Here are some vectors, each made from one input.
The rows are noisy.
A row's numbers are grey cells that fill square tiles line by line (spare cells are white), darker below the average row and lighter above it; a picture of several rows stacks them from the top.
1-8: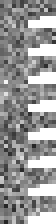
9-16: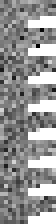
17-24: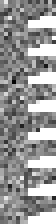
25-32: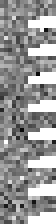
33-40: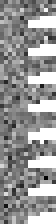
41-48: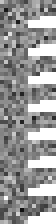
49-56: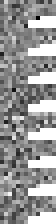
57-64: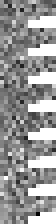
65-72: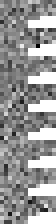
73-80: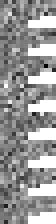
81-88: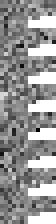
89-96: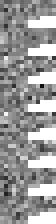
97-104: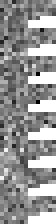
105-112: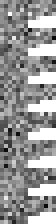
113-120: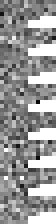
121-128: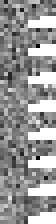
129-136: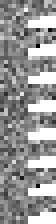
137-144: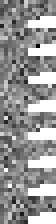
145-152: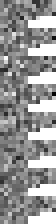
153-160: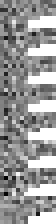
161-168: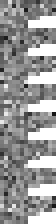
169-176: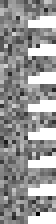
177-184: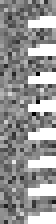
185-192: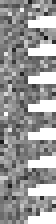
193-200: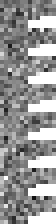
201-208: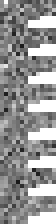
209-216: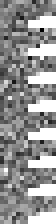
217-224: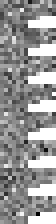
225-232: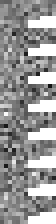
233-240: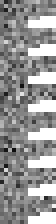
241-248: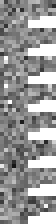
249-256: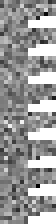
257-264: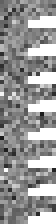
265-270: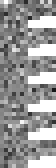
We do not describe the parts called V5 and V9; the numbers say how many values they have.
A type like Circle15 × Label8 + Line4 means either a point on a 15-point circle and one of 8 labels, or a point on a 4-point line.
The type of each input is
Bool × V5 + (Line10 + Tree10) × V9.
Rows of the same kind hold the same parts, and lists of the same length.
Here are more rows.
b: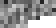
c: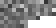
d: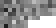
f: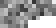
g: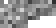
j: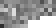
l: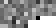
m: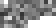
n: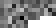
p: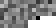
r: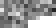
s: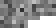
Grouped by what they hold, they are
b, g, j, r
c, f, l, m, n, p
d, s

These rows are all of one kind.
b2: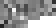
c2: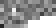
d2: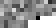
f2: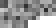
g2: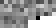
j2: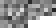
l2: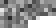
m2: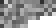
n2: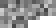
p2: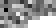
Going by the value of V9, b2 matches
c2 and m2.
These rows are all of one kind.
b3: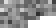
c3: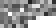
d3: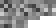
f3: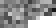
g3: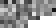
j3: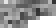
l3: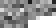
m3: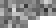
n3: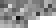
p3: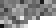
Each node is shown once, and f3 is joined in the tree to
b3, g3 and p3.
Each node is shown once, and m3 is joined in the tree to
g3.
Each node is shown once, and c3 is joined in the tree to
d3.
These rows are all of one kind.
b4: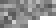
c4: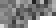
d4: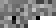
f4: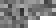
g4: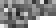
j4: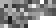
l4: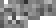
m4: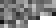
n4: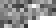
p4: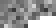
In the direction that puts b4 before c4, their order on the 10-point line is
l4, b4, n4, p4, d4, m4, c4, f4, g4, j4.
